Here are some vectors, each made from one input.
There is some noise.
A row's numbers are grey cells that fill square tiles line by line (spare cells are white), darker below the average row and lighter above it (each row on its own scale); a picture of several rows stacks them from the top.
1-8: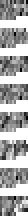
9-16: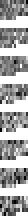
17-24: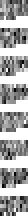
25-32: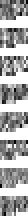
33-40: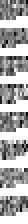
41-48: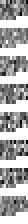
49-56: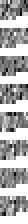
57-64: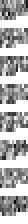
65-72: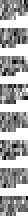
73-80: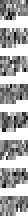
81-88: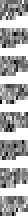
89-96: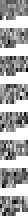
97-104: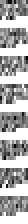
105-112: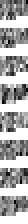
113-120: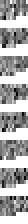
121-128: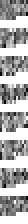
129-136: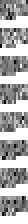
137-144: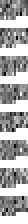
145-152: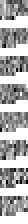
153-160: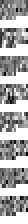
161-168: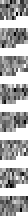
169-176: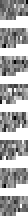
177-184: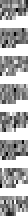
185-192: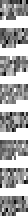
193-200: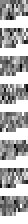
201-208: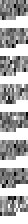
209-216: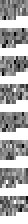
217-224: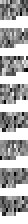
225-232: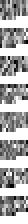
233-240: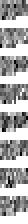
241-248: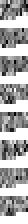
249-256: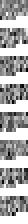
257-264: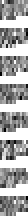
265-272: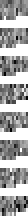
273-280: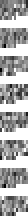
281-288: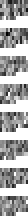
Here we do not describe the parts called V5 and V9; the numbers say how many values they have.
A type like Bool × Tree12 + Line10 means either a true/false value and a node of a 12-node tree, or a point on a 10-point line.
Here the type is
(Bool × V5 × V9 + Unit) × Label10.
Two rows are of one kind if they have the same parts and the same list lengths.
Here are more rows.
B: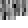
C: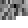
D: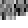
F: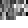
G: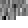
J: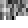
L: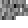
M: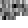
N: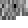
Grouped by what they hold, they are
B, C, D, G, L, M, N
F, J

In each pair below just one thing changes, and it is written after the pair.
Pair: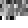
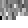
the label
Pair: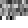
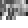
the label
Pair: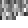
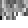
the value of V9
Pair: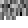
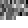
the value of V5
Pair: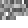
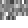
the value of V5
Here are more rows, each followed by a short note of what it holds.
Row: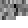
one of 10 labels
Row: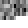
one of 10 labels
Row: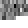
one of 10 labels
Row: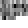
one of 10 labels
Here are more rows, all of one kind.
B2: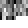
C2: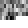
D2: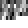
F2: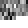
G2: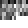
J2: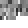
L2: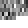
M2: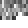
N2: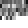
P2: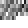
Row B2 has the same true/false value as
L2 and M2.
